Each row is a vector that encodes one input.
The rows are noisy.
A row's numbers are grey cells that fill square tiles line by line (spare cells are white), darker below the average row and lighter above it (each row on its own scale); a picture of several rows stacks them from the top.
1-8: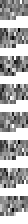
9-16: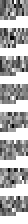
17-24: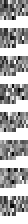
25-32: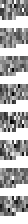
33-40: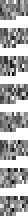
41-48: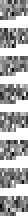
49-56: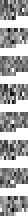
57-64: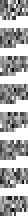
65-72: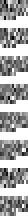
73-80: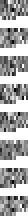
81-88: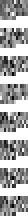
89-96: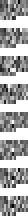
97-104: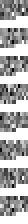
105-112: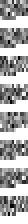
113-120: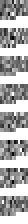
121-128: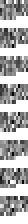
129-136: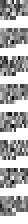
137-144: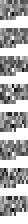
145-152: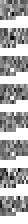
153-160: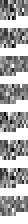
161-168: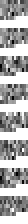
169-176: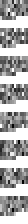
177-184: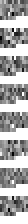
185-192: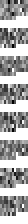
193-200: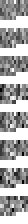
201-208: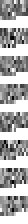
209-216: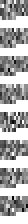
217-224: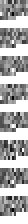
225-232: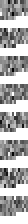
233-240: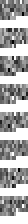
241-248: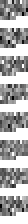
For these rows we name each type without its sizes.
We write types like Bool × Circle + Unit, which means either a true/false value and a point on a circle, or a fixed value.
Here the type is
Bool × Bool × Bool + Circle × (Tree + Unit).
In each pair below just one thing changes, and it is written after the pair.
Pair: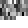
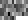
the place on the circle
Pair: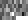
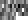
the node of the tree
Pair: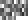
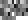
the node of the tree
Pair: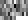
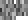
the node of the tree
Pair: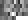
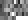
the node of the tree
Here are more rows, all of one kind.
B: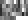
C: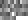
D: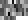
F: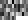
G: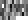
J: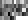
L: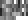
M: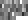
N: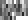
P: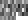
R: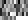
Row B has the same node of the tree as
J, M and N.
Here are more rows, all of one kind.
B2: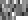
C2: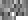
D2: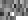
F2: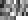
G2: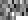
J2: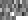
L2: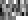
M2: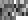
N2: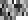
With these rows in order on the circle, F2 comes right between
L2 and N2.
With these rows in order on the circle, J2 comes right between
D2 and G2.
